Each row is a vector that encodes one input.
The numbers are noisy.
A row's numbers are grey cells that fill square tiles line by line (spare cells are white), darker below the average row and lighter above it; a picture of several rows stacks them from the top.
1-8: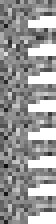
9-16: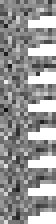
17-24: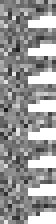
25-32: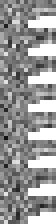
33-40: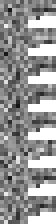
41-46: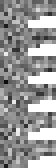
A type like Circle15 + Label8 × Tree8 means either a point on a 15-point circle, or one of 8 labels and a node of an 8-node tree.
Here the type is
Bool × Tree7.
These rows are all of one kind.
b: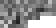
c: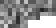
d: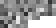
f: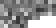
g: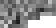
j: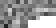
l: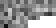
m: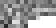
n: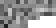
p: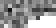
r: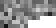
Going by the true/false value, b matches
c, f, g and p.
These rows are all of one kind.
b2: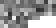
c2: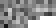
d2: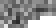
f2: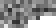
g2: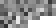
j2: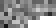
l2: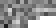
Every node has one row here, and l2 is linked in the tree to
b2 and d2.
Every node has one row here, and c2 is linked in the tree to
d2 and j2.
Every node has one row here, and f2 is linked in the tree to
d2 and g2.
